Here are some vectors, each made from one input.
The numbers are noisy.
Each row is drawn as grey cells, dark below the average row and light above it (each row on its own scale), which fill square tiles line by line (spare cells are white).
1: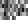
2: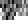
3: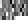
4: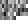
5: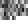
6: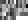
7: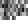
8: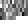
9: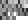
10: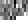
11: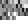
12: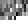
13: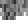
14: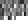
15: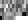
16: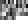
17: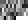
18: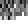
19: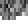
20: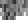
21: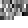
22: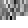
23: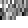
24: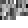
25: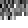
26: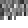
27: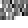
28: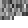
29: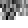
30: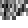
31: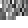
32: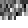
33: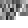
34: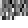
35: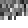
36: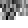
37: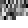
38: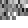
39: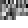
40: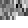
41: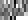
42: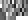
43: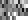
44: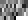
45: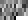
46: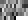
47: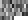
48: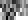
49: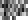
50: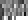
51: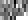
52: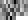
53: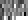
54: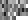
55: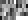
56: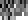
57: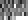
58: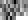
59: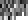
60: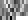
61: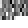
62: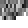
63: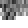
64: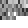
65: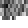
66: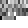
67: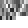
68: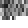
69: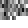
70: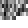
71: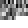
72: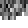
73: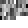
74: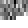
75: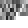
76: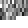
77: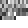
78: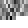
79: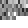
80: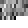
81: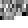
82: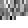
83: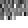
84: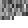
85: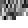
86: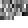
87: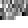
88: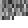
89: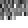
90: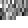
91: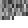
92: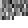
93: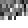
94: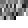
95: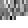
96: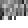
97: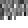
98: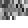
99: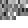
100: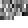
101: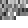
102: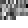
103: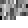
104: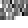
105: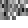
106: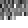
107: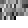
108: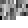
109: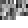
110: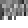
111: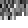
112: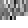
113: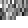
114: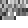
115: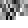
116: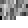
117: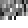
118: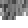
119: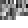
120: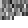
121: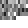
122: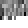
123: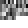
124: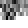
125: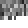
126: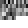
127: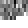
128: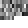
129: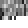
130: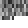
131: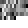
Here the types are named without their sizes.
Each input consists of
a label.
